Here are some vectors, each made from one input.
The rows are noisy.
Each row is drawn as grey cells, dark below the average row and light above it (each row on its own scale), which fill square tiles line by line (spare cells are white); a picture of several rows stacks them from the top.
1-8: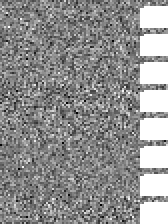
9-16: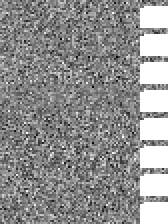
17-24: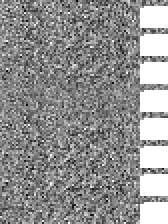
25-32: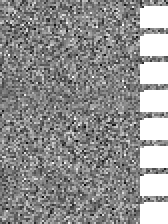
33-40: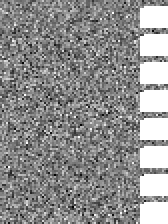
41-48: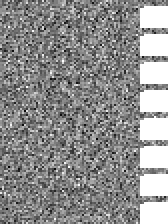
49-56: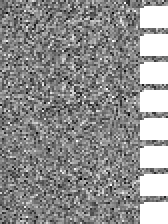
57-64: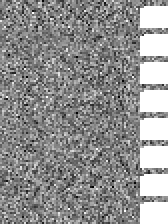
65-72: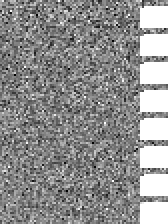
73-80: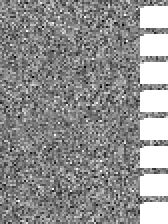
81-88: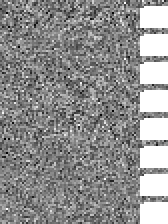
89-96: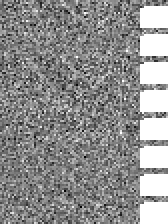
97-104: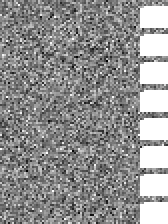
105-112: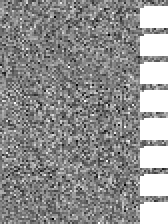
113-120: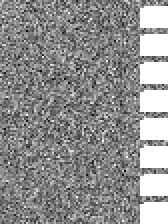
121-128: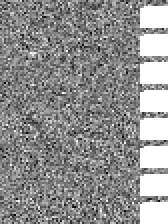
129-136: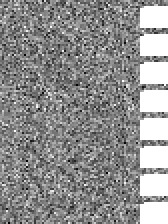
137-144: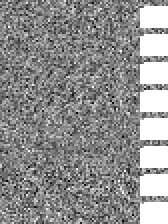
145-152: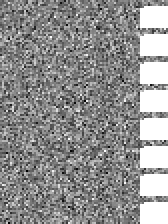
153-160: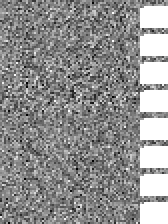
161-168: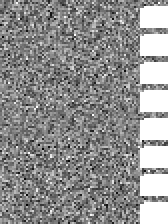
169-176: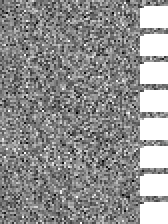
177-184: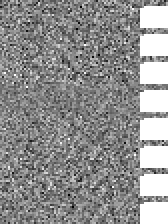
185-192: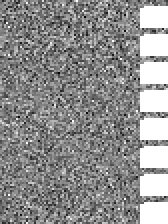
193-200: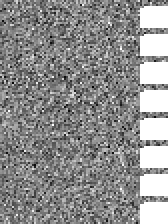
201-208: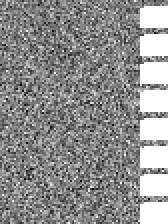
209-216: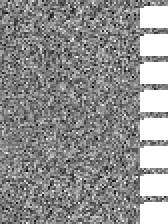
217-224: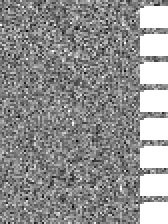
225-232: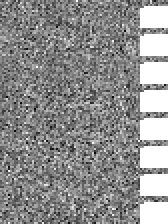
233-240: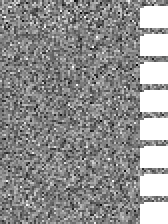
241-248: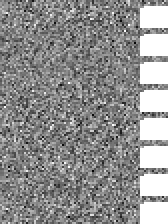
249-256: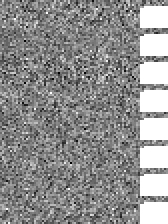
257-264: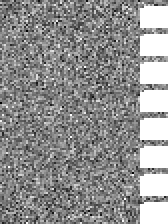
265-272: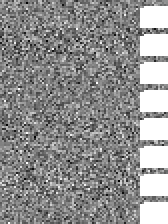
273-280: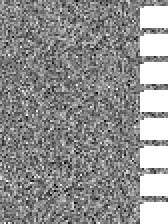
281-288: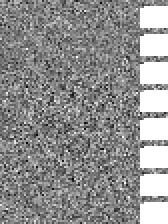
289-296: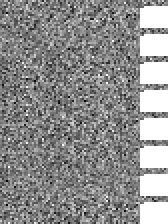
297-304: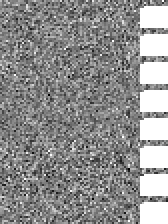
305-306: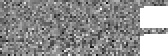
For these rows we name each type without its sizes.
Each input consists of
a point on each of three circles.
